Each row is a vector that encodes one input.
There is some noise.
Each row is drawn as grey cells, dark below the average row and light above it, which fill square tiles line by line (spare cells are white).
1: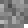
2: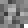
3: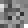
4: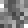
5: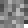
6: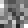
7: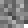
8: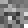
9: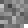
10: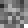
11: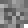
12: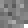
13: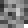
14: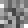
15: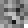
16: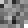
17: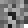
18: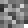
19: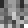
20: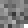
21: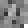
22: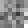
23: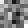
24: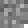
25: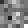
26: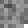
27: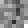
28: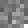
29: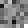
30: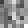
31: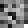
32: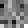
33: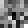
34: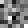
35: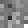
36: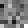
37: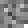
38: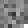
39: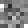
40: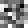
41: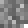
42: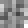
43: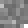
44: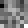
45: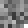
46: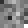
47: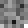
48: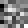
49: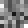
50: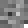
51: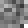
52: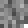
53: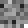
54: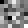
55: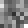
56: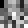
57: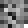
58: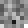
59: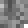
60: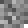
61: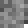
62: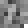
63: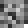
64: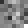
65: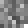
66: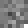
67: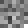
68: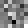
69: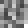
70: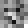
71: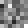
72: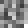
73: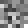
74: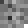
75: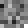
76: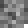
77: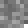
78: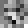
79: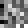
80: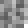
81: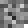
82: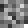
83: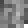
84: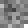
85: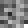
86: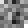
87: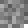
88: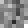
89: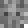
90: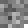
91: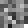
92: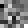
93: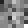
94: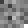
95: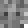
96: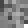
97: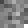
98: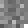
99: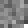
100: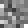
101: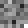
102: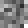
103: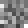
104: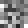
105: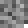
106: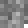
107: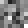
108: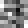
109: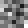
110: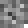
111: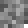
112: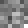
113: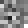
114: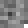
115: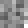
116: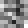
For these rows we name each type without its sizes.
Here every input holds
either a point on each of two circles, or a node of a tree.
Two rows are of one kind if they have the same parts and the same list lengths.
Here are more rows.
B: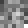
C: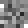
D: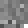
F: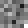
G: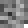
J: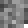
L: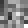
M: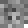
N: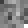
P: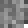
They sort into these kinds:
B, C, D, G, J, L, M, N, P
F

